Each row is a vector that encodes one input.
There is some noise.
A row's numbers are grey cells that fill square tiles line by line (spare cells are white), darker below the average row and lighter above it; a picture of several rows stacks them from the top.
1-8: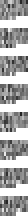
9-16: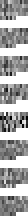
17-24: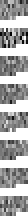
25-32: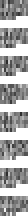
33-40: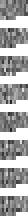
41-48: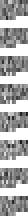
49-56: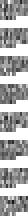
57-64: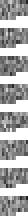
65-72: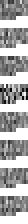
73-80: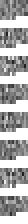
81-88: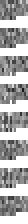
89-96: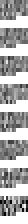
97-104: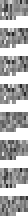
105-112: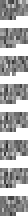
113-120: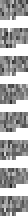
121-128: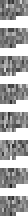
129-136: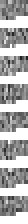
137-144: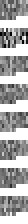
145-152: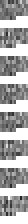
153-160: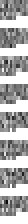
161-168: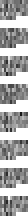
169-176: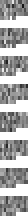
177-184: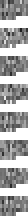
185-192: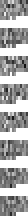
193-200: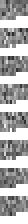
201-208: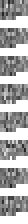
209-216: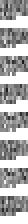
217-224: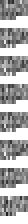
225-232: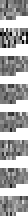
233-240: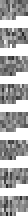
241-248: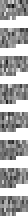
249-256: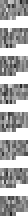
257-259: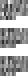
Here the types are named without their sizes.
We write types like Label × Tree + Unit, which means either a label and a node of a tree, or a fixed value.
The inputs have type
List(Line).
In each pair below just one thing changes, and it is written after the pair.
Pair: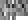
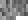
the place on the line in item 1 of the list
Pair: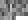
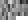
the place on the line in item 2 of the list
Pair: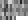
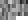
the place on the line in item 1 of the list
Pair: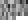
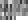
the place on the line in item 1 of the list
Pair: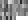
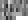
the place on the line in item 2 of the list
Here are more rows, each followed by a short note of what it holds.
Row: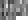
a list of one item
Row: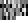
the empty list
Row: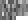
a list of one item
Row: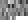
a list of two items
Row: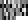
the empty list
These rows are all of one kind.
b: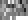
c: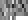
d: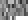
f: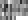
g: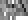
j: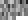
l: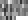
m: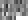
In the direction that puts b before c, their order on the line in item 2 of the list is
j, f, l, b, d, g, c, m.
